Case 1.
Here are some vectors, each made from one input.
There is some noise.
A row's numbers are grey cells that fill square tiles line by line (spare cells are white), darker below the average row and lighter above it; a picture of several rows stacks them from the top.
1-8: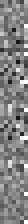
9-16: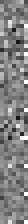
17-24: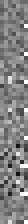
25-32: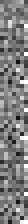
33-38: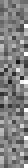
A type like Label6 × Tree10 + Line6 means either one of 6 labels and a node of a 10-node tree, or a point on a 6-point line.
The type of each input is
Tree7 + Unit.
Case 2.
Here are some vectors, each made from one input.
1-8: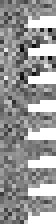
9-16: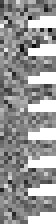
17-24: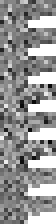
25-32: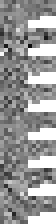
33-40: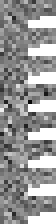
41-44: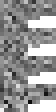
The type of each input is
Tree7 + Unit.
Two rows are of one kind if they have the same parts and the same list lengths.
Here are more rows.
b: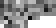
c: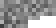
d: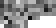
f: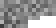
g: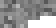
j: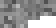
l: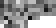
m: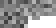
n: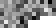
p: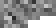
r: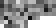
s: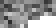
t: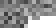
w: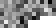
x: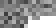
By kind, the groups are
b, c, d, f, g, j, l, m, p, r, s, t, x
n, w

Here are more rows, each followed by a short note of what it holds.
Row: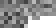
a node of a 7-node tree
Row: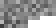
a node of a 7-node tree
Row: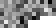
a fixed value
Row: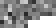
a node of a 7-node tree
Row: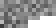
a node of a 7-node tree
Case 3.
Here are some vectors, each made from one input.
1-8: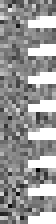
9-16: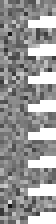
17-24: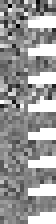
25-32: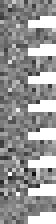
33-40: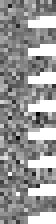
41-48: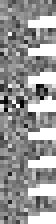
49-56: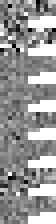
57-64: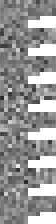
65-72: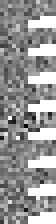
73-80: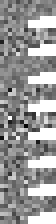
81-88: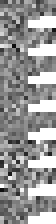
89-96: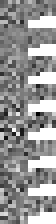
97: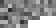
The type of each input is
Bool × Bool × Bool × Bool × Bool.
